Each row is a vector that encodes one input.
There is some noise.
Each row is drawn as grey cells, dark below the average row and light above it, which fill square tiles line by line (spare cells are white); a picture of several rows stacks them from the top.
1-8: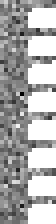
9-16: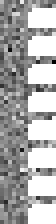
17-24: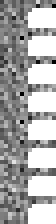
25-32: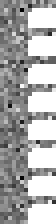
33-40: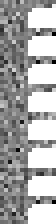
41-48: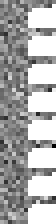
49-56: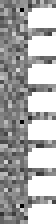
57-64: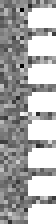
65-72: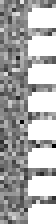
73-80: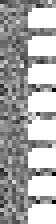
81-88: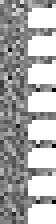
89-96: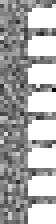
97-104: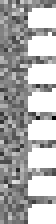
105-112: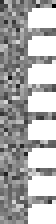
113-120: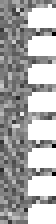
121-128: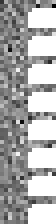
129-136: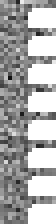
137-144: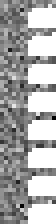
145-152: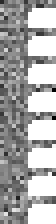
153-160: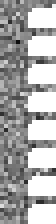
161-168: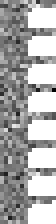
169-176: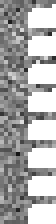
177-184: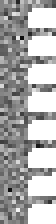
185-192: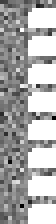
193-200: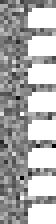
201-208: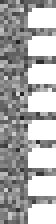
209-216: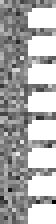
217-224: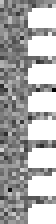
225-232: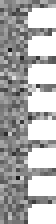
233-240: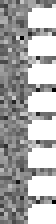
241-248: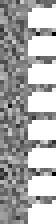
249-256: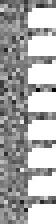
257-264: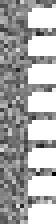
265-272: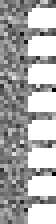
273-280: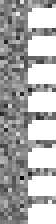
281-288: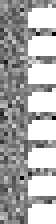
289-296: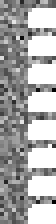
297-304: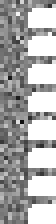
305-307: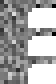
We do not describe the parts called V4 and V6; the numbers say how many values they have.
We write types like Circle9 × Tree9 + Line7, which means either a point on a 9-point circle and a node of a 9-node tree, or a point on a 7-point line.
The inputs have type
Bool × Bool × Bool × Bool × V4 + Line3 × Line3 + Tree12 × V6.
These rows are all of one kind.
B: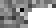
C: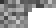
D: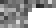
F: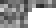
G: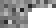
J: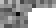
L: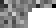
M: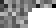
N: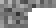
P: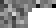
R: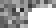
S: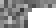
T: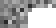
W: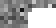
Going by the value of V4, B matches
G, R, T and W.
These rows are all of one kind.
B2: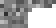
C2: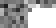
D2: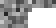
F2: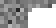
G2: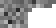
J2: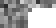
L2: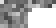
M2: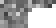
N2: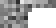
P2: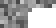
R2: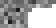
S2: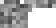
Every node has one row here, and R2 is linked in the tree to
G2.
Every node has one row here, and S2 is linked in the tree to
L2.
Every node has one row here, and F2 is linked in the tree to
B2 and G2.
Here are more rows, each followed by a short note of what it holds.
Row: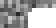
four true/false values and a value of V4
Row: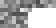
a point on each of two 3-point lines
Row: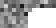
a point on each of two 3-point lines
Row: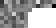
four true/false values and a value of V4
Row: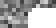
a point on each of two 3-point lines
